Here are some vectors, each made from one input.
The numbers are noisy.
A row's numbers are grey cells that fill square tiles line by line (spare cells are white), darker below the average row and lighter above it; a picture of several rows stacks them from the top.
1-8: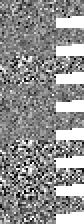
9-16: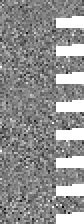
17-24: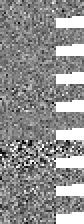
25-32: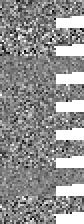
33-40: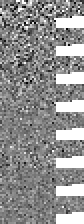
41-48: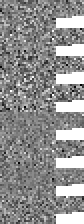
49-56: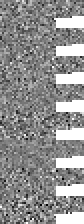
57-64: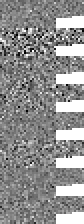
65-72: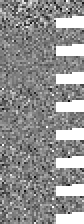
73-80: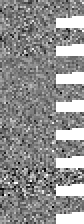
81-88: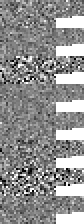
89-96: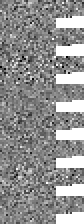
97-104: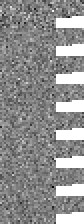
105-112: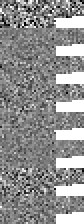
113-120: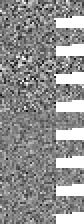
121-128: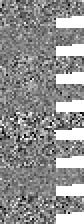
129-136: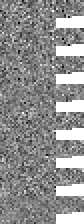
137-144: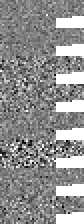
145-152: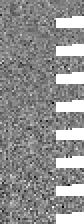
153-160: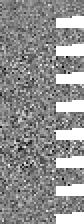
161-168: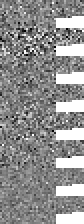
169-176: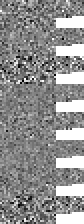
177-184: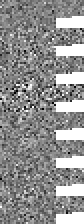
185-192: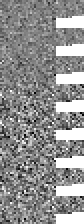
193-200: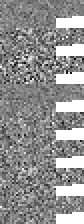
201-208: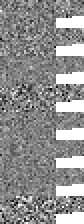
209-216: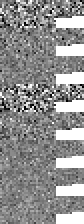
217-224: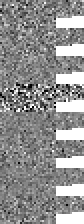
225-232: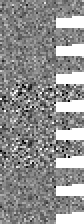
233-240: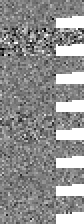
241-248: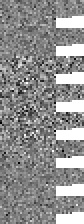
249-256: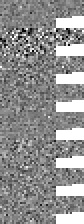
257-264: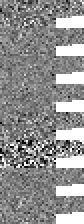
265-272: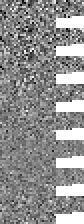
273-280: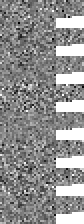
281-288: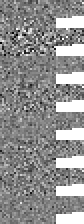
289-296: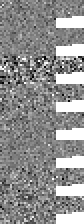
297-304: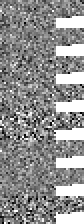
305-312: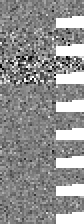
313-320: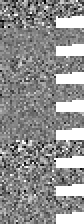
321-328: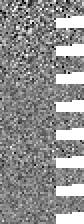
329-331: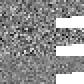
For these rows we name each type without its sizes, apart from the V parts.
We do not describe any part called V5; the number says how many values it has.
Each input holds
a list of items, each either a point on a circle and a value of V5, or a point on a line.
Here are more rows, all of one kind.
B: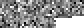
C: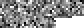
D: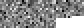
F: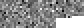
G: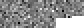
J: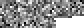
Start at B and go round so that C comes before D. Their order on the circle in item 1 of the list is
B, F, J, G, C, D.
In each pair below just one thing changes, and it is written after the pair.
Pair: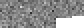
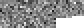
the place on the circle in item 1 of the list
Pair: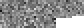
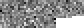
the place on the circle in item 1 of the list
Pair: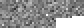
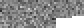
the value of V5 in item 1 of the list
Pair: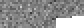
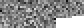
the value of V5 in item 2 of the list
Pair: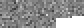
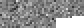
the value of V5 in item 2 of the list
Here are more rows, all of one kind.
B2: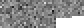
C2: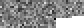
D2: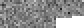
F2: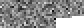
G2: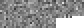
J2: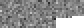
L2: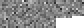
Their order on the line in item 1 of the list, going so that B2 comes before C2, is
D2, L2, B2, F2, C2, J2, G2.
